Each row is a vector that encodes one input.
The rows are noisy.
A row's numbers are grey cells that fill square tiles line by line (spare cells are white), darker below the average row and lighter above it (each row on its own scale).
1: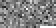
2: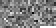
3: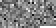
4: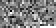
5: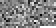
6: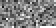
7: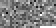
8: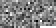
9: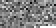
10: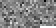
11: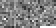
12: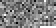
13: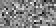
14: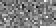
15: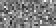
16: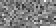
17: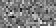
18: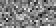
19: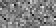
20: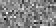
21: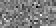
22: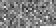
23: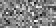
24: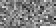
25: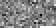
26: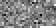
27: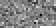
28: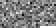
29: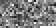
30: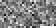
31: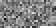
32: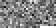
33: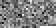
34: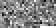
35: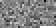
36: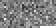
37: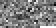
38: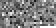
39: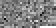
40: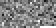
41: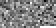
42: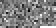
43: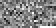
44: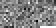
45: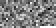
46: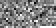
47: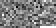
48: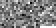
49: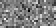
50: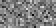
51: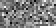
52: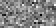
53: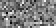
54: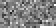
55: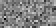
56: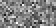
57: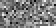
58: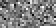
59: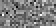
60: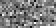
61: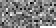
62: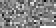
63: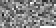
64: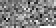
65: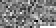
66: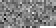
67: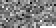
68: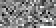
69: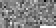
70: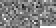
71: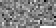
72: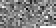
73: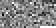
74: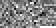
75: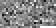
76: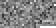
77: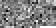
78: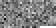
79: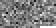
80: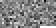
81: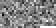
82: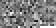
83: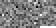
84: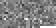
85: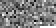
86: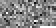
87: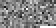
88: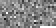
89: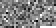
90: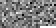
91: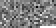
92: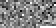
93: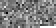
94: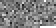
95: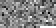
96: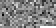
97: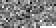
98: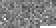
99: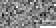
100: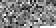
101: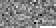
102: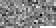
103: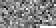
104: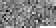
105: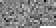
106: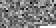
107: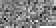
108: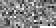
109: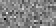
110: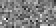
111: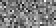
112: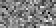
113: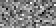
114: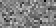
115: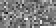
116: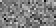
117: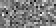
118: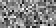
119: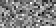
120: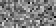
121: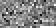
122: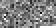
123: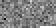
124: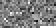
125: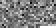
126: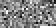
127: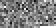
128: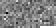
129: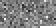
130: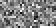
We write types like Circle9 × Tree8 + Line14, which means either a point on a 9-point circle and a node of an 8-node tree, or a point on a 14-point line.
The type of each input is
Line10 × Tree7 + Tree13.
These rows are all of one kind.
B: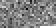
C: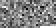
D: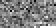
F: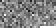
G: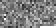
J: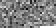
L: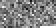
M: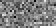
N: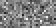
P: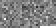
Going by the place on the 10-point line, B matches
F, J and M.
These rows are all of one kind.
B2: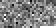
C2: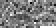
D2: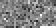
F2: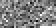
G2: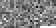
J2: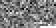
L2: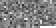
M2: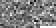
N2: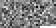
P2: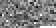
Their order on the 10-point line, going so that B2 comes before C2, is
L2, N2, G2, D2, B2, F2, M2, C2, P2, J2.
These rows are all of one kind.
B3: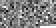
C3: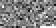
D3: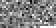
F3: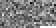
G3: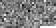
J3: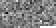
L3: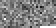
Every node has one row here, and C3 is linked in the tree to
G3.
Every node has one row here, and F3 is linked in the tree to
D3, G3 and L3.
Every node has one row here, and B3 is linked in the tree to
L3.
